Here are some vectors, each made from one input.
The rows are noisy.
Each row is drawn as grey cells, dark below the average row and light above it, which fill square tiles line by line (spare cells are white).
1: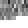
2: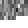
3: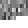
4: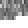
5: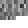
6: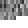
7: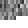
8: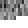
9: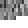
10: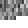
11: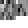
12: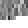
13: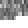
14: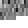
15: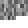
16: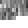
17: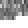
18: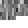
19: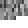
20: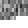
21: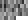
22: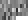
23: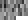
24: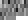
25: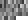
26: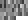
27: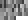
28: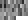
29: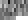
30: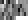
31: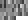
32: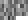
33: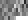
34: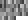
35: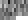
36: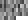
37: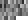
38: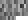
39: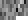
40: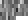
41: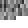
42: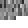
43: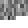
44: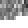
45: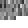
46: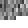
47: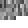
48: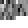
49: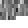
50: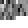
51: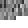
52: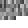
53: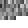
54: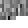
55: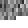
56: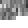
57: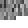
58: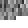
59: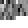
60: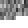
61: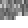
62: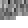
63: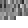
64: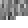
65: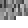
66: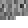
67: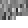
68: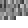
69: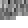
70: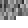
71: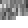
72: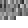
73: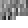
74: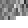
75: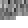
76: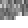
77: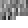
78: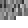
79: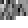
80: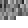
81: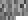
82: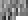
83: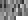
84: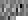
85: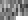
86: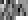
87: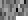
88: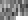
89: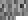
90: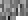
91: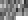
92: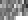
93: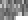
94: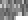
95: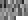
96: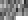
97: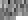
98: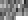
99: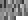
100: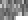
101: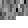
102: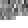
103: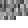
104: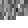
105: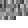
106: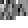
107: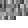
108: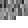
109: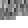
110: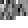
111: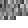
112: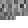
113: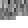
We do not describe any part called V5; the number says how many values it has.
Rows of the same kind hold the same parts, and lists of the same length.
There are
3 kinds of row.
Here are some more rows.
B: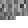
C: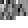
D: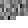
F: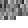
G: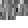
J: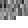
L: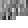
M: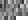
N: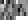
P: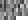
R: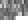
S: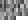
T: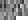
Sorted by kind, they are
B, D, G, L, R
C, N
F, J, M, P, S, T

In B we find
two values of V5.
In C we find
a fixed value.
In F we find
a point on each of two 4-point lines and a true/false value.
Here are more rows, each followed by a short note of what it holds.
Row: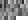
a point on each of two 4-point lines and a true/false value
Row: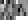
a fixed value
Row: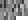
a point on each of two 4-point lines and a true/false value
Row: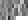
two values of V5
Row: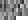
a point on each of two 4-point lines and a true/false value
